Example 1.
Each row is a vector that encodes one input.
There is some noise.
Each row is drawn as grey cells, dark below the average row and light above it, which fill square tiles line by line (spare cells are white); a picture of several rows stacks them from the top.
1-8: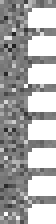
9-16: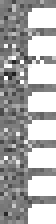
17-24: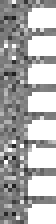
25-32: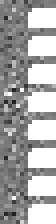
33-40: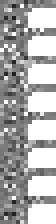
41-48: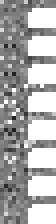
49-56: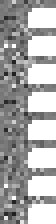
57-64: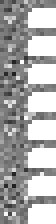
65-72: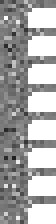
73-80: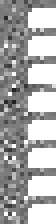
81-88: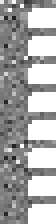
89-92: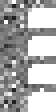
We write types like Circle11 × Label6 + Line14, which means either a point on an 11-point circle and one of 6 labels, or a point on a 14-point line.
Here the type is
Label11.
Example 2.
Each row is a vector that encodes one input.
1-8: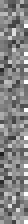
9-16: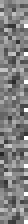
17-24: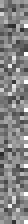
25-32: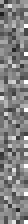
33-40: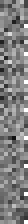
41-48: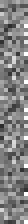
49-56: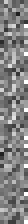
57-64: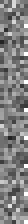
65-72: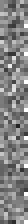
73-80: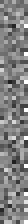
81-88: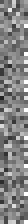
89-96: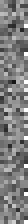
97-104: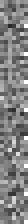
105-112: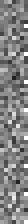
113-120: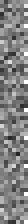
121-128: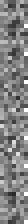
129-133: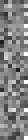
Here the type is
Line14.
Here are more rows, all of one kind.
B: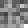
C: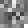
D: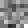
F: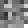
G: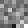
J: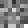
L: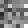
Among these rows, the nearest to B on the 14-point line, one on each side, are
F and J.
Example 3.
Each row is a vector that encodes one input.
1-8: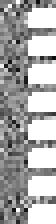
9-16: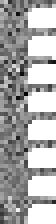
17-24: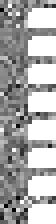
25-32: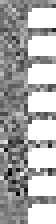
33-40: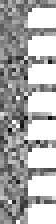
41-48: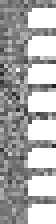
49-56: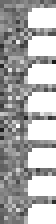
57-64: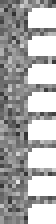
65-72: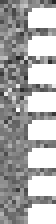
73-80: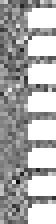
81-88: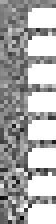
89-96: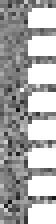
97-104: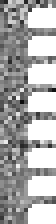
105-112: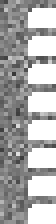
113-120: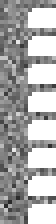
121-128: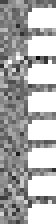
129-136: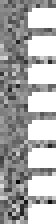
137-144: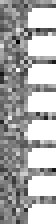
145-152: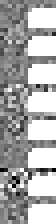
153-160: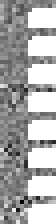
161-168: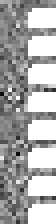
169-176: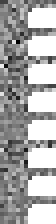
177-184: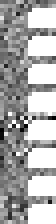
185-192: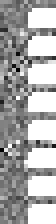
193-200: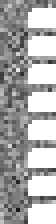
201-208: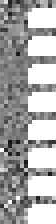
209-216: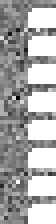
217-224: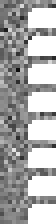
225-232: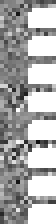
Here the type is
Tree16.
